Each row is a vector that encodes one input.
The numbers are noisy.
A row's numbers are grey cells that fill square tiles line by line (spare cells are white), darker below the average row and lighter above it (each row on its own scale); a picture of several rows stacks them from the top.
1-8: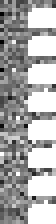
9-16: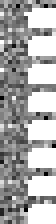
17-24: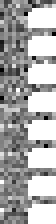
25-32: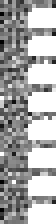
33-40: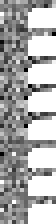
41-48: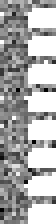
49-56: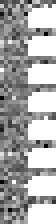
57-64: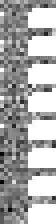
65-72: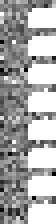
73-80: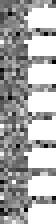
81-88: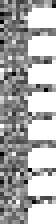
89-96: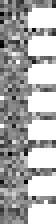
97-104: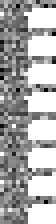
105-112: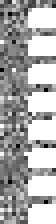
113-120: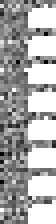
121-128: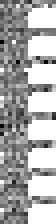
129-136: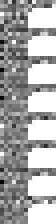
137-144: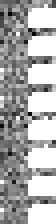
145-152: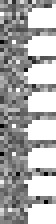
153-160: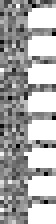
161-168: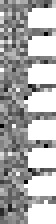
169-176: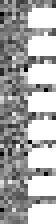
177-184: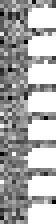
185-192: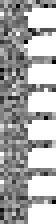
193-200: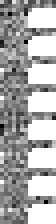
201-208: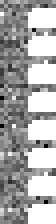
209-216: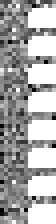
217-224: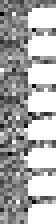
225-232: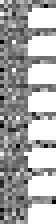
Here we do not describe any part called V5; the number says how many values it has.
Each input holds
a list of up to two items, each a true/false value and a value of V5.
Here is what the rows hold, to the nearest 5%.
All of them are lists of up to two items, each a true/false value and a value of V5: a few are empty, 40% hold one and 60% two.
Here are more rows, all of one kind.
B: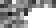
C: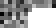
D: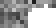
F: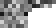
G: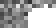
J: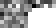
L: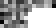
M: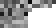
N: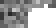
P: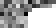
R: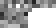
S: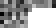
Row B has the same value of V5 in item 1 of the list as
F, J and P.
